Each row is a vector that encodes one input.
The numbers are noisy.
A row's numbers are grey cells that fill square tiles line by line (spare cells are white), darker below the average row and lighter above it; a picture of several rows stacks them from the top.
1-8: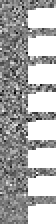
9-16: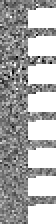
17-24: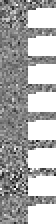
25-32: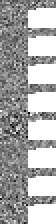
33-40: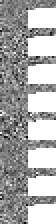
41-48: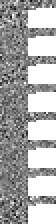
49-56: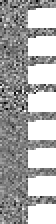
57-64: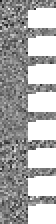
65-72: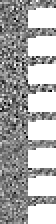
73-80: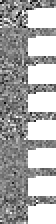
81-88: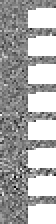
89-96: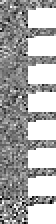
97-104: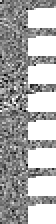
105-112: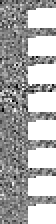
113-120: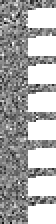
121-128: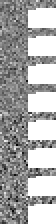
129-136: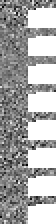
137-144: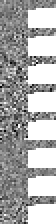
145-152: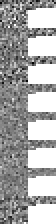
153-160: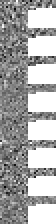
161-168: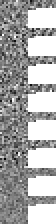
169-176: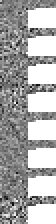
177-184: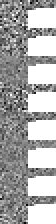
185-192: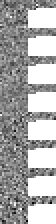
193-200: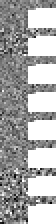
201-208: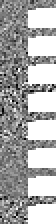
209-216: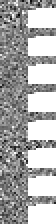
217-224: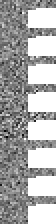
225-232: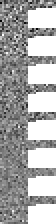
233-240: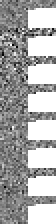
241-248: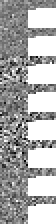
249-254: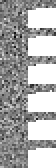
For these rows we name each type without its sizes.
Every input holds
either a node of a tree, or a list of points on a line.
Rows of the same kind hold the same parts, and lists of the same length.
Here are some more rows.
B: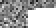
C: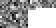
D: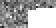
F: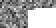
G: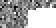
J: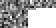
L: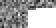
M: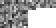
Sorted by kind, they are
B
C, F
D
G, J, L, M

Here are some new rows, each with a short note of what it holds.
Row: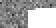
a list of one item
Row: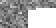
a list of two items
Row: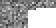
a node of a tree
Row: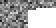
a node of a tree
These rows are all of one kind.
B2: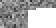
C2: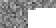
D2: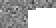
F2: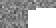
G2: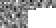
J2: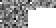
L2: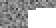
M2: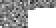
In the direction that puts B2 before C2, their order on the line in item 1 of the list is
F2, J2, G2, D2, L2, M2, B2, C2.
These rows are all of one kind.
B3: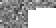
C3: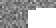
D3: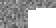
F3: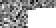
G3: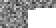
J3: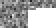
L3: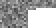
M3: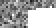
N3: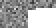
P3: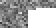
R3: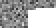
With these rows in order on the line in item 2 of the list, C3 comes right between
N3 and R3.
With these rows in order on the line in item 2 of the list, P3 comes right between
F3 and L3.
